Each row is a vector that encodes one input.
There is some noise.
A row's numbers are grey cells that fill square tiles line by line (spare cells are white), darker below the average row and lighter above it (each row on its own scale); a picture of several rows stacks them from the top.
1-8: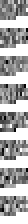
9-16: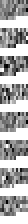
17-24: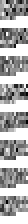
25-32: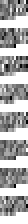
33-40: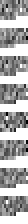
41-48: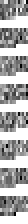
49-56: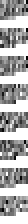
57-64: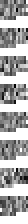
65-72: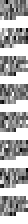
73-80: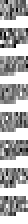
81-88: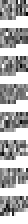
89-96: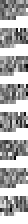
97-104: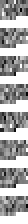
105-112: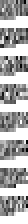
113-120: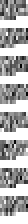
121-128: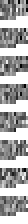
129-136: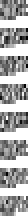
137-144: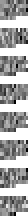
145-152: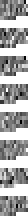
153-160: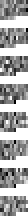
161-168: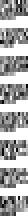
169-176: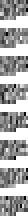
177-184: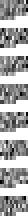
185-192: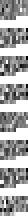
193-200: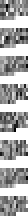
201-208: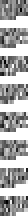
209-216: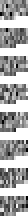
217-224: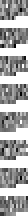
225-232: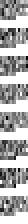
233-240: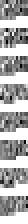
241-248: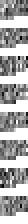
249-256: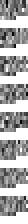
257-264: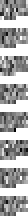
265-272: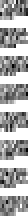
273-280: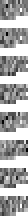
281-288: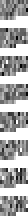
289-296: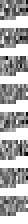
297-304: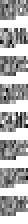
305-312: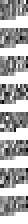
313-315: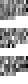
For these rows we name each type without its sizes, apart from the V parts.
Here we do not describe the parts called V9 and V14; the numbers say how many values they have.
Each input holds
a true/false value and a value of V9, together with either a point on a line, or a value of V14.
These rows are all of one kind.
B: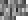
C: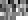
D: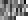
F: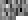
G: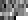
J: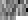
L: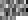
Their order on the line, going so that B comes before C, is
J, B, G, F, L, D, C.
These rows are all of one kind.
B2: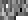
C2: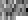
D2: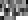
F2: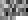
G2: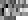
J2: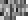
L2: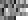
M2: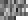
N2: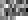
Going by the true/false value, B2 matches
C2 and G2.
